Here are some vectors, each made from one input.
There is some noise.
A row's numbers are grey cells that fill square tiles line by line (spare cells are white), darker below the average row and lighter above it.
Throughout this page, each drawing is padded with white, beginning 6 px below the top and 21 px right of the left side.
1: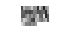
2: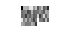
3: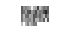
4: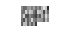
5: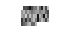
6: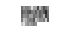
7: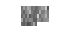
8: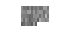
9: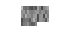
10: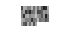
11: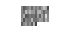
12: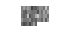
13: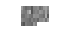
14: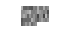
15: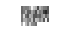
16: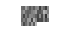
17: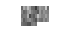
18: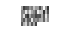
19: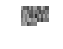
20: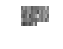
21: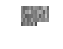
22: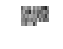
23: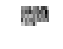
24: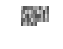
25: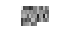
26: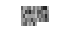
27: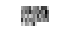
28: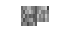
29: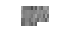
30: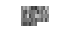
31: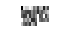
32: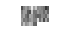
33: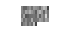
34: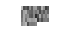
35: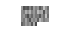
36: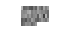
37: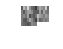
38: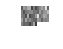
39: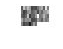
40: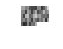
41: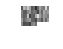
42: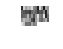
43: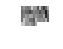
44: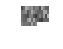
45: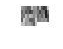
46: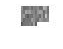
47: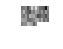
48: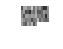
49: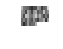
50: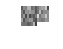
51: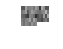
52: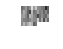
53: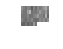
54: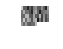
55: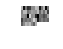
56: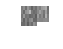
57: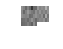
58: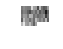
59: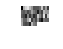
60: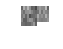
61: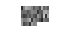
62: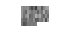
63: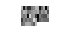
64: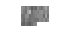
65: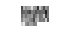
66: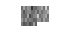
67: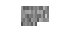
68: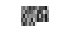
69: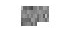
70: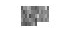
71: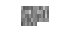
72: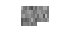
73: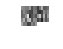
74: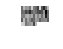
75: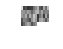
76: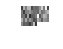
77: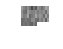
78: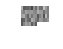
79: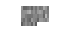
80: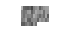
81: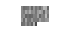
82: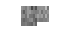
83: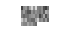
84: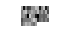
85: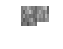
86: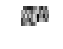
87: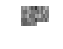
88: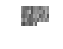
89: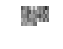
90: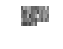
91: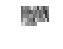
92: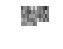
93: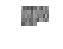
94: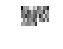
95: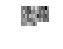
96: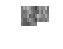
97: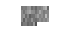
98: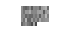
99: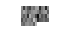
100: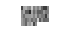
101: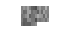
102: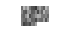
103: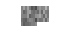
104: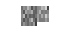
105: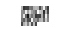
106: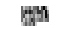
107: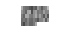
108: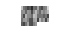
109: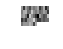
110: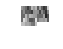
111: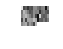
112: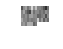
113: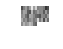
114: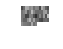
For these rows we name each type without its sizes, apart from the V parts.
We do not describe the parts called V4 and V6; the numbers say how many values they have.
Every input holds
either a point on a line, a true/false value and a value of V6, or a value of V4.
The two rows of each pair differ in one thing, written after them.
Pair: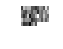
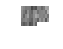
the true/false value
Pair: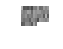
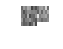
the true/false value
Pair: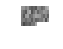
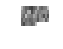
the value of V6
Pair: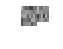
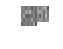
the true/false value
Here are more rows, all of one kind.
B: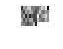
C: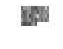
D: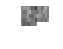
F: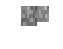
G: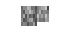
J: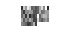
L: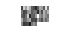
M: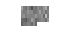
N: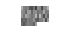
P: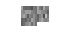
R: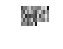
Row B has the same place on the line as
M and R.
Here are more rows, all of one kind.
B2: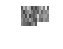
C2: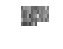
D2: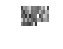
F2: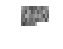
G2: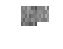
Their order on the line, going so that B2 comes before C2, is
F2, B2, D2, C2, G2.
